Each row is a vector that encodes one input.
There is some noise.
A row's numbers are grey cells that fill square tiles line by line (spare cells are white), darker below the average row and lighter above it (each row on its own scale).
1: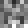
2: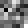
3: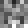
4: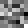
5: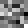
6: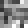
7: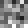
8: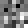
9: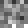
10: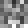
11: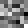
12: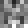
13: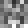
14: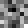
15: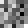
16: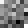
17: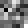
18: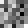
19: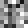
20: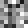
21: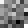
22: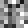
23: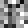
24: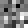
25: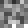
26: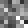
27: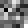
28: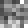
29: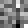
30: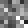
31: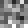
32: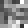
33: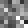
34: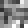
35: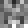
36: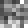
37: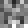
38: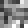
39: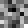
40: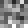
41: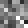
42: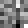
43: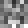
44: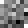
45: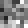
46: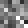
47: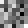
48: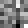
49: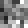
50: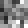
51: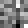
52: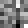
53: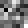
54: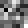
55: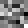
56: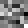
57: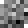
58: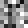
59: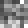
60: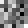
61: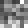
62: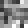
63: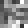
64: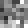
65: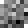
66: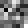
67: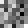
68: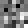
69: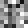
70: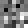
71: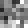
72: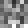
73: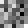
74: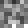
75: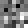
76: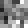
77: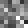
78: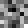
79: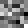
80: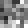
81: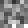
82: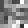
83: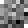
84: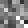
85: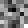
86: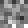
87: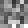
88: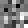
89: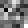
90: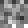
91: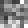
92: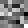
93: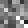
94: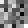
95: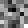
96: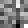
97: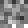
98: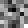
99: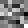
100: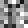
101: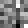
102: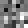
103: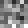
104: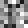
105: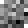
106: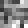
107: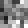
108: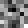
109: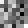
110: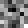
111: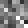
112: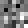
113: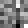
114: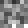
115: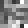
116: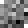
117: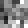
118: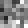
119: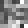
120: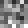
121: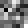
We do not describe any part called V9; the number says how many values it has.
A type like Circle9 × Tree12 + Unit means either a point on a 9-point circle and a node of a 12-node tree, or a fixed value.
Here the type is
Bool × Circle5 + V9.
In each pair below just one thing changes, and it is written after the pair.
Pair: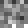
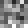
the place on the 5-point circle
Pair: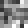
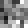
the place on the 5-point circle
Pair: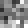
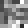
the place on the 5-point circle
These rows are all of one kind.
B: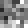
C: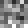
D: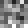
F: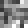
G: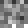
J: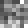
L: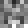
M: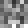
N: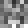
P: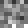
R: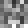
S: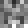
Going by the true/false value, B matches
F and J.
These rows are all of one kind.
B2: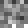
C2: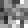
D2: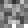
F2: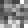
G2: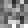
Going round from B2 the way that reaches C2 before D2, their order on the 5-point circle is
B2, F2, G2, C2, D2.
